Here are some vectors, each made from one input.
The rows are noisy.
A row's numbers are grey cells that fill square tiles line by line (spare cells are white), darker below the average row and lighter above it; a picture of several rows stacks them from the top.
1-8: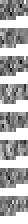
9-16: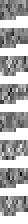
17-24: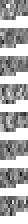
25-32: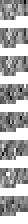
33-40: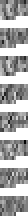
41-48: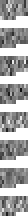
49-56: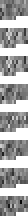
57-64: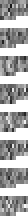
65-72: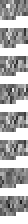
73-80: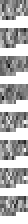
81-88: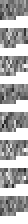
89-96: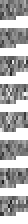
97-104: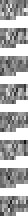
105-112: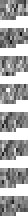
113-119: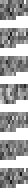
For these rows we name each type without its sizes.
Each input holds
either a label, or a node of a tree.
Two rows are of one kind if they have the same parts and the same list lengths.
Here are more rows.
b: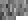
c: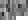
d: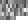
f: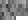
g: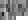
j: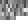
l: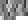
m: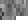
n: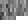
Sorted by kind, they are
b, c, f, g, m, n
d, j, l

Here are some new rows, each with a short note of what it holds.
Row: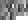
a node of a tree
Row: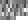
a label
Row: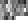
a label
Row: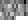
a label
